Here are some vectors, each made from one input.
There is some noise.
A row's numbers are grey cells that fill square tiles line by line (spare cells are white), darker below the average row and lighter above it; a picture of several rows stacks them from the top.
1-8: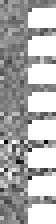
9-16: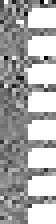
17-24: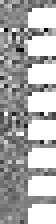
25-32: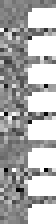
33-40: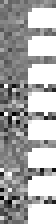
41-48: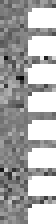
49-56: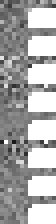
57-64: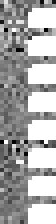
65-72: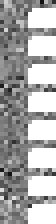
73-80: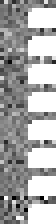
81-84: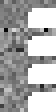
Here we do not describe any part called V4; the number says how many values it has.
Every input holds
a point on a 5-point line, together with either a point on a 5-point line, or a value of V4.
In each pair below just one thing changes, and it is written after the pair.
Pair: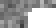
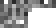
the value of V4
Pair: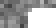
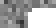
the place on the 5-point line
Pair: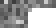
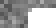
the place on the 5-point line
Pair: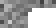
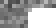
the value of V4
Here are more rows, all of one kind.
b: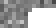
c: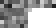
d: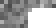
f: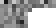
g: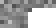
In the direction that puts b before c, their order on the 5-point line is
b, g, d, c, f.
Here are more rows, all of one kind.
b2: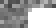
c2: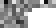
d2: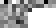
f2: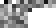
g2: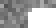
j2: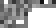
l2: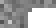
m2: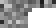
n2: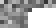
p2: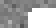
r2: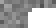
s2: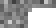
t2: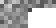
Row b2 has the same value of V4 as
c2, f2, g2 and j2.
